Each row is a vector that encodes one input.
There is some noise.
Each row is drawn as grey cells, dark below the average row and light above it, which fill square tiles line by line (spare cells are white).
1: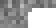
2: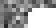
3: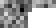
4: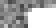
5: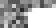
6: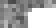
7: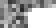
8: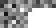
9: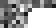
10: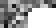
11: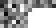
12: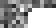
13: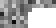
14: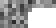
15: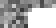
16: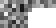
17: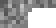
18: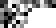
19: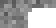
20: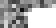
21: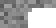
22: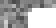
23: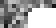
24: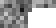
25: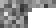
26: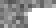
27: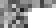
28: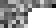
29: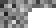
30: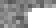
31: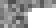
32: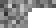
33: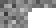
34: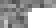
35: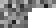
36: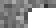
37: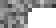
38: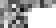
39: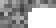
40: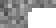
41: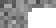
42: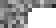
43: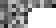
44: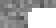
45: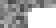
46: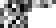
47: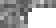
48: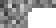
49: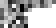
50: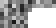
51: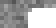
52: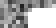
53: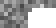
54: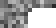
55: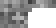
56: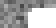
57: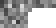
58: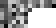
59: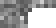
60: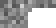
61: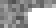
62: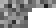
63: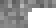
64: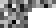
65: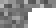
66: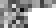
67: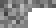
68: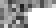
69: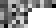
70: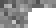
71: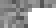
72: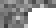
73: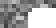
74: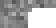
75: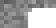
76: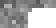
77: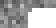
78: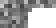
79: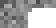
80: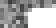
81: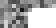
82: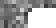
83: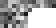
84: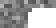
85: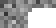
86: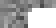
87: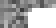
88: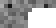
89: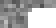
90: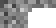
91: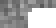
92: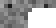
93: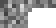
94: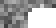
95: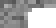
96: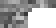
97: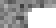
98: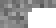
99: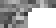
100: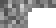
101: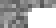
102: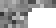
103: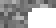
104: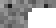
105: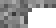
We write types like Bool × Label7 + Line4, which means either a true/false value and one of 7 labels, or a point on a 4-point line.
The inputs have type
Bool × (Tree9 + Unit) + Line10.
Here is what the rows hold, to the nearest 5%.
About 45% of them hold a point on a 10-point line. The rest hold a true/false value, together with either a fixed value, or a node of a 9-node tree.
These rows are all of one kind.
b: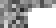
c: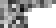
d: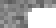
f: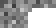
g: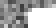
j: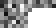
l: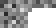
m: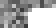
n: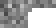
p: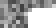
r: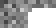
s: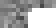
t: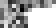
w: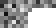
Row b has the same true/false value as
j, m, n and s.
